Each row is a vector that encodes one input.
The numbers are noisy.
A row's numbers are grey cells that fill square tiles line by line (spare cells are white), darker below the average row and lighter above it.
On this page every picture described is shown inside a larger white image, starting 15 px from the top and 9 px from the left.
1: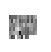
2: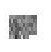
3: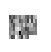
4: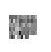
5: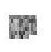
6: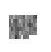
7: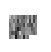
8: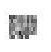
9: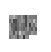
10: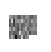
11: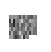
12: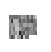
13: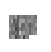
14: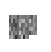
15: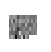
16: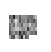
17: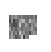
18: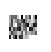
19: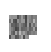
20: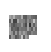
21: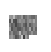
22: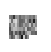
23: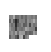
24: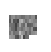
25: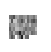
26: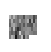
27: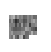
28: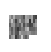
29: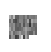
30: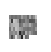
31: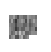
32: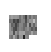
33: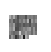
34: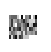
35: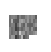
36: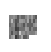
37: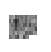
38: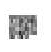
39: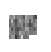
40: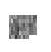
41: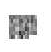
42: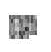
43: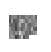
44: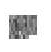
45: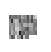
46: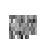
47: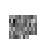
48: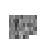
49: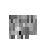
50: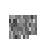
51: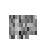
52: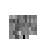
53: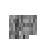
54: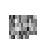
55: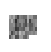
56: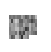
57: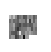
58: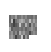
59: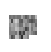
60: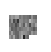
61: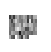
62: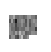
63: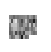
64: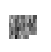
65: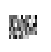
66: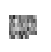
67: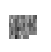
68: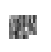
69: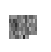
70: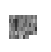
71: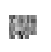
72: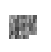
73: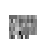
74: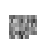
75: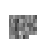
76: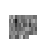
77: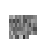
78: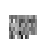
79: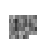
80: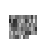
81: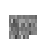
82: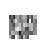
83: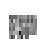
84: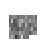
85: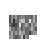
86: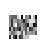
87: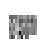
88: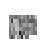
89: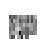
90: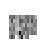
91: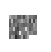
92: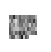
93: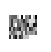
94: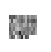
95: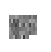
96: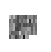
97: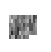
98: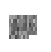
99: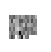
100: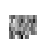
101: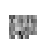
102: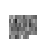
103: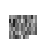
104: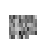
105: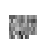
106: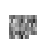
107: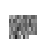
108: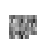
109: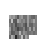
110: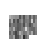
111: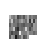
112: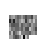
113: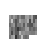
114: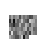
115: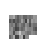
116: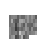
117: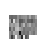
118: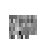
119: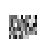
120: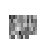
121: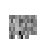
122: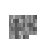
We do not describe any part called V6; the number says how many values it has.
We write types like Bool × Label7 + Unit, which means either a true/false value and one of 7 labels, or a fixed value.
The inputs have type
List2(Bool × V6).
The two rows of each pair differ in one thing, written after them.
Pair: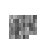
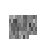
the true/false value in item 1 of the list
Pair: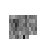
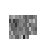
the true/false value in item 2 of the list
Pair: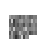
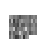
the true/false value in item 2 of the list
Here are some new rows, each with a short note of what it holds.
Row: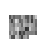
a list of one item
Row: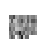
a list of one item
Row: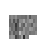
a list of two items
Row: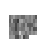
a list of two items
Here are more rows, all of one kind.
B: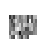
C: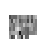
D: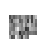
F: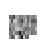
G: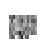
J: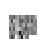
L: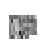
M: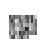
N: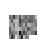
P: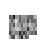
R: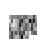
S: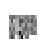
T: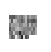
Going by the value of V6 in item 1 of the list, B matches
F, G, J and S.
